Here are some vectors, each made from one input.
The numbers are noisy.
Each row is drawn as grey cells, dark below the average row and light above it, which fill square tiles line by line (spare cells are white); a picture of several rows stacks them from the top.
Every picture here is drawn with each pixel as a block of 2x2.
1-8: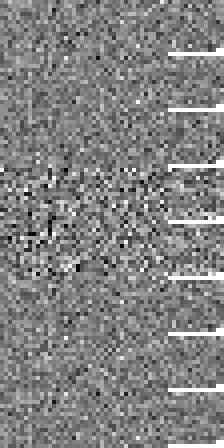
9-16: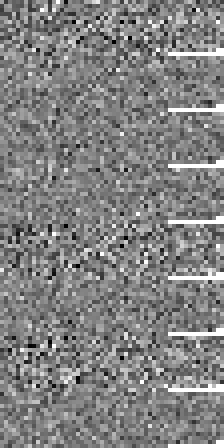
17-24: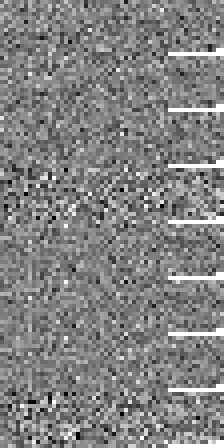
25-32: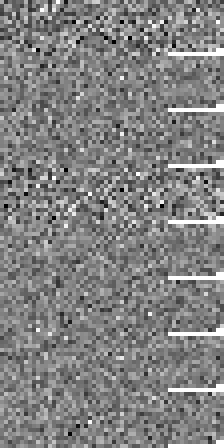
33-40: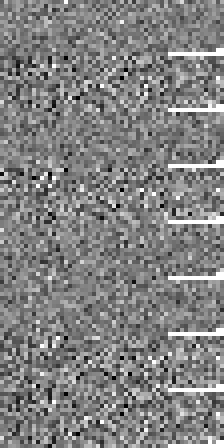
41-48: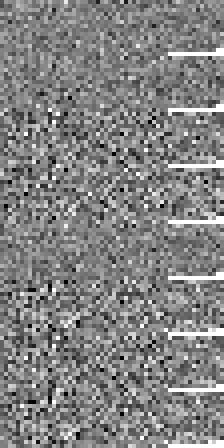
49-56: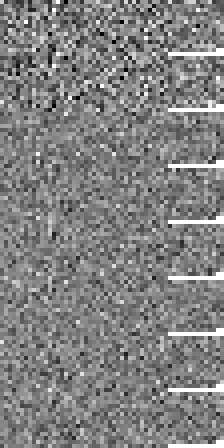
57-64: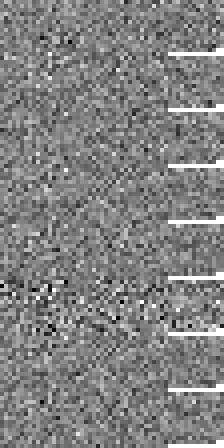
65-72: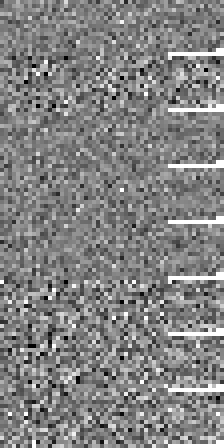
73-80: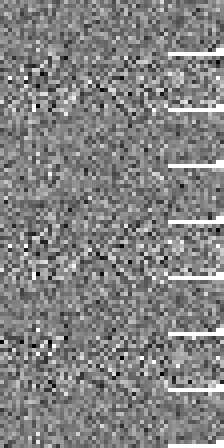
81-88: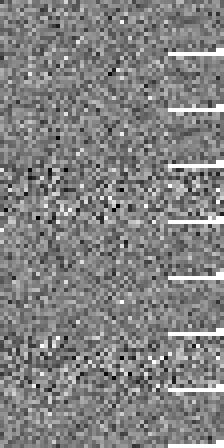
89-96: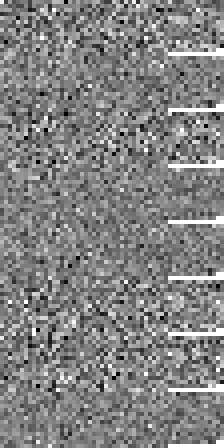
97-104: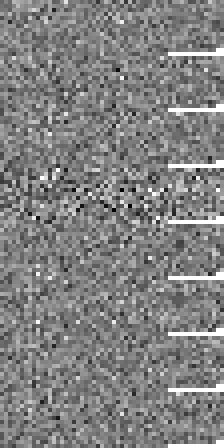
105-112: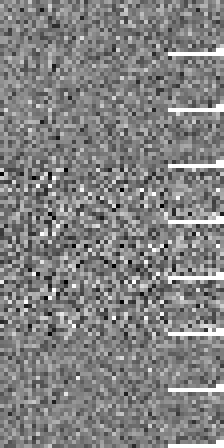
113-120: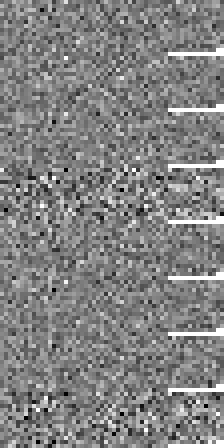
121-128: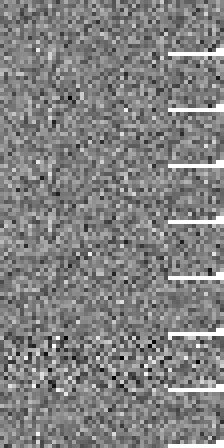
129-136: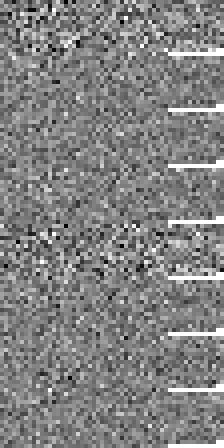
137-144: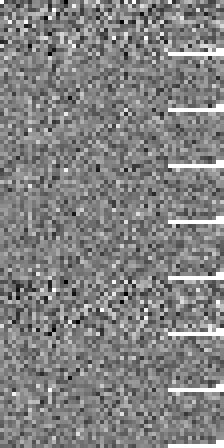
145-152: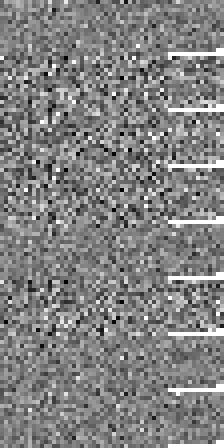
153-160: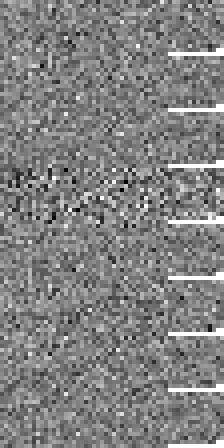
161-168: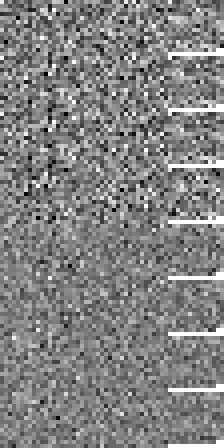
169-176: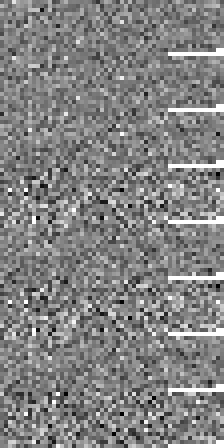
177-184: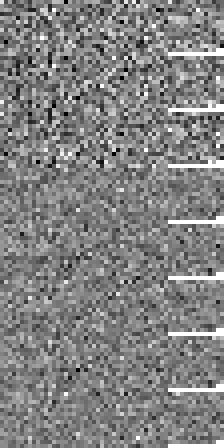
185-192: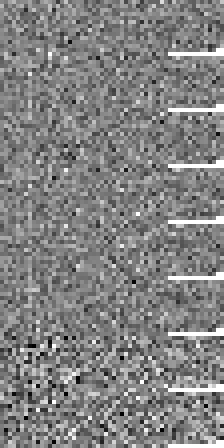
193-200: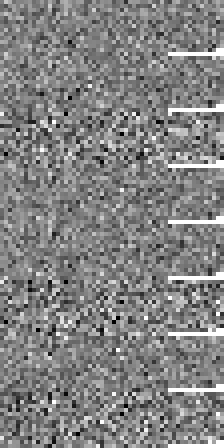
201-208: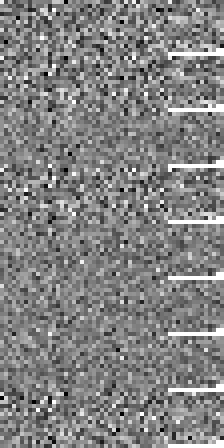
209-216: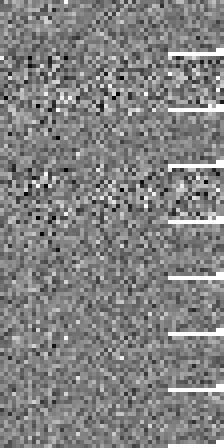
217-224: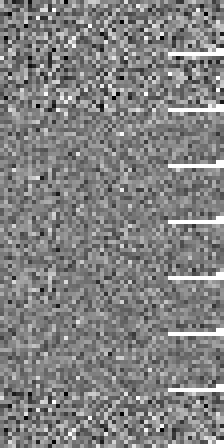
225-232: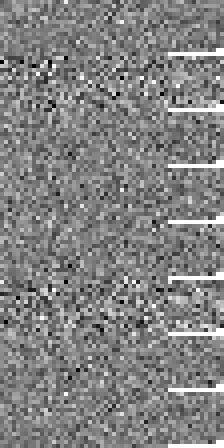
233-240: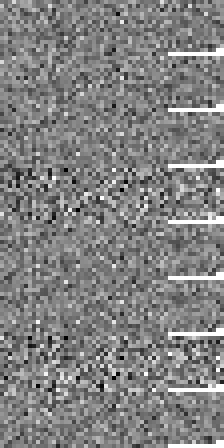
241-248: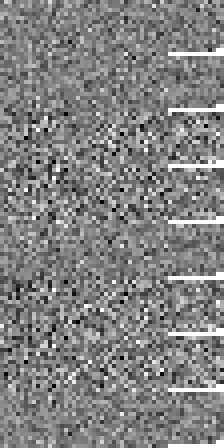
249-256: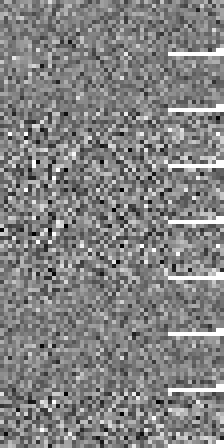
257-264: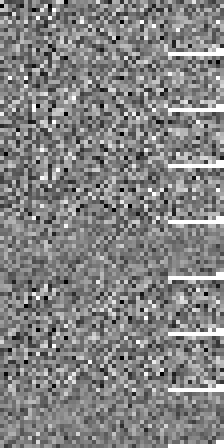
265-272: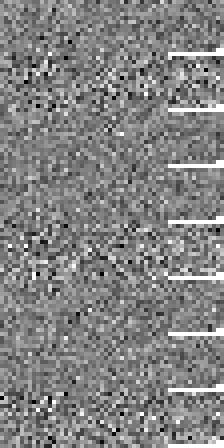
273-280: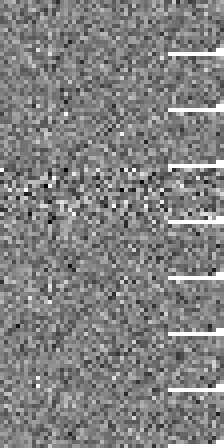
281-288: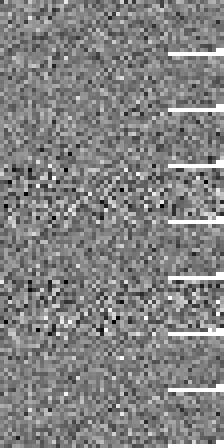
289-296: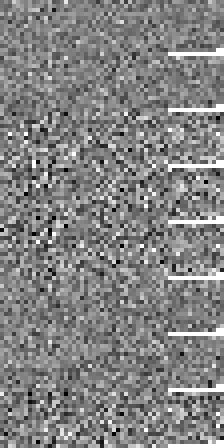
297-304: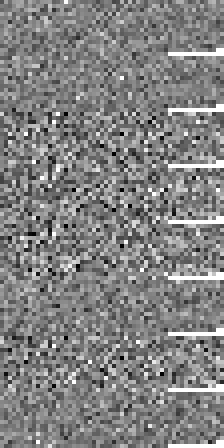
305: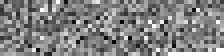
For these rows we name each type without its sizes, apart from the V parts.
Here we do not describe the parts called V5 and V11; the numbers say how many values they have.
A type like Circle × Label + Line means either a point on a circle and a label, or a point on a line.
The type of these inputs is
(Line + V5) × Tree + V11.
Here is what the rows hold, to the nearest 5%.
About 65% of them hold a node of a tree, together with either a point on a line, or a value of V5. The rest hold a value of V11.
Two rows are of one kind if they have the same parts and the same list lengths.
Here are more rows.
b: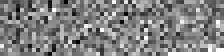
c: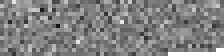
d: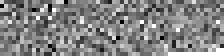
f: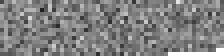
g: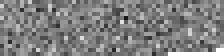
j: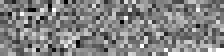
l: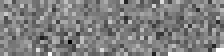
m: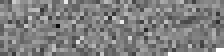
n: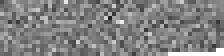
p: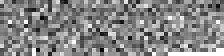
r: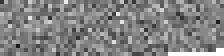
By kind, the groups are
b, d, j, p
c, f, m, n, r
g, l

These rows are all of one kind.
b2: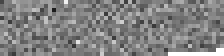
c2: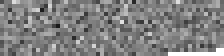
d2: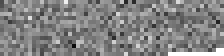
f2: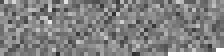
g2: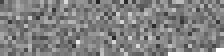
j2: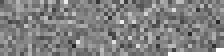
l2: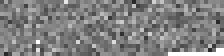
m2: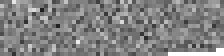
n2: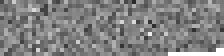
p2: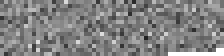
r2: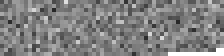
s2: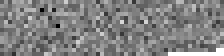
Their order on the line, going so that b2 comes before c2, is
l2, j2, d2, g2, b2, s2, r2, p2, m2, f2, n2, c2.
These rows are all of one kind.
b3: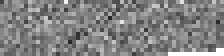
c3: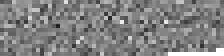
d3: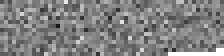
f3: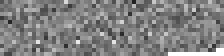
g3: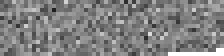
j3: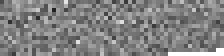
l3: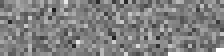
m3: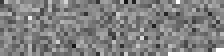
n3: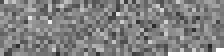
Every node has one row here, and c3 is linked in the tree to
d3 and j3.
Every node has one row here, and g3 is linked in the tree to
f3 and j3.
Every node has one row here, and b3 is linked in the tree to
j3 and n3.
